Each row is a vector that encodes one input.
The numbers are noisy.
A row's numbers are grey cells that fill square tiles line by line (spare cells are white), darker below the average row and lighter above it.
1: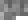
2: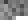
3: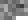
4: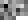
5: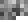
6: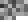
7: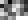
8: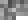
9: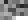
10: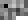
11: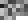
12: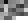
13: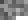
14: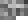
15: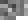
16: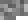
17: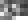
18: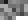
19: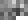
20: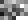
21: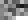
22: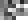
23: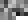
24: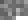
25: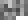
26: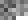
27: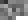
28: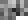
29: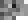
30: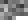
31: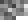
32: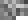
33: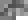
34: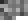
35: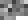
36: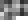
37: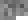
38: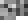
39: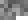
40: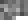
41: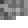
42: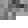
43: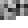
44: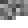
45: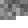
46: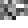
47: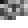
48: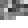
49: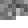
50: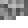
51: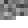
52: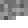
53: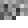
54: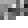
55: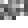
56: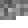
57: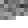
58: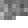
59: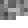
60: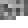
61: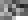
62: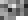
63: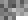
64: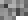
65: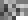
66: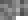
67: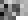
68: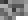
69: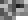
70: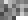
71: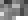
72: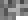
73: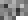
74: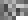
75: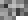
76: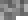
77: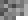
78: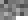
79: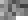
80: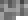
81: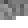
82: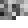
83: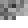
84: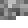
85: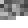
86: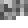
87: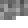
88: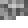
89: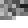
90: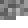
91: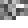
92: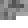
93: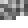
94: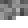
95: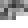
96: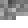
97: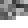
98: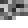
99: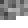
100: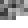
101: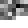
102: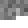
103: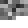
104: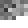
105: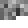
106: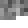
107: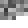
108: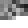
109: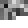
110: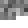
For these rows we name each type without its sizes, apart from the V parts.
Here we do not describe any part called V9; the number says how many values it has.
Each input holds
either a fixed value, or a node of a tree, or a true/false value and a value of V9.
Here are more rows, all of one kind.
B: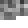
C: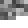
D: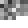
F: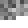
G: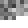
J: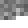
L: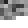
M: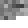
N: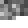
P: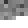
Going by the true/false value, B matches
C and N.
